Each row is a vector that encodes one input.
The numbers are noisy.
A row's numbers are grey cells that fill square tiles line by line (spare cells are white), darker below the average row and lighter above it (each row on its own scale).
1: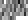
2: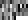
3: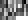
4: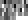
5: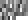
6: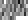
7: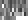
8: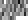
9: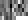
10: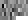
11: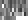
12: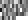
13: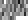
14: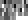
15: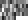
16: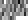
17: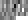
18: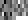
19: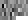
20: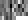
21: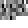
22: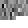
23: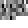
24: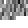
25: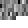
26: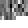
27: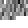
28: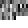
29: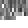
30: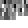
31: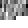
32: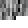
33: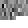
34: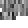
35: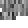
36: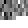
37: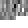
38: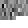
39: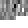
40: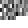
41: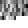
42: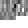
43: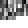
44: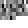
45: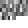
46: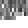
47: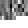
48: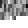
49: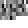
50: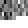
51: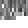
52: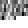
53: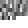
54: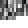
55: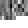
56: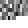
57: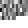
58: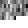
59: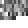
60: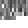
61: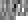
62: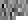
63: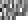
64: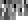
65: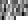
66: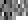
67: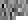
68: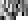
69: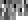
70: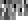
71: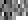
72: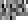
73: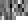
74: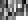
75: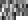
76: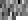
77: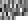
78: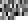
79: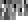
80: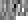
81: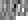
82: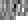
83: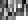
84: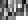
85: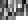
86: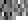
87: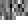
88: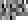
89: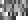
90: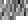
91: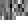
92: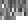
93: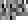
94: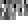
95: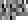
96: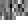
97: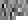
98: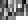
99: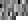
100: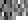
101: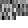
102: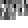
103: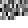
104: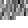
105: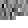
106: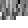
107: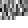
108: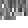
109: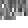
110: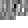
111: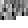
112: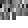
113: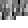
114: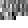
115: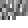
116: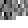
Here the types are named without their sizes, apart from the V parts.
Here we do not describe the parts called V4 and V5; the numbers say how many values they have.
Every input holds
either a fixed value, or a point on each of two lines, or three true/false values, or a value of V4 and a value of V5.
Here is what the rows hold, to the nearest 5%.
About 5% of them hold a fixed value. About 10% of them hold a point on each of two lines. About 60% of them hold three true/false values. The rest hold a value of V4 and a value of V5.
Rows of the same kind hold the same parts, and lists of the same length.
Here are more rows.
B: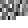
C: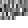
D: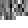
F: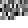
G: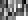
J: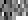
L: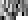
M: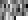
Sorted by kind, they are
B, C, F
D, J
G
L, M

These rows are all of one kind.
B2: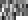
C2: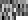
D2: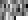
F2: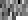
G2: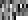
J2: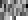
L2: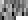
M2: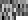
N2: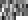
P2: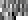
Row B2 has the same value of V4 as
C2, G2, M2 and N2.
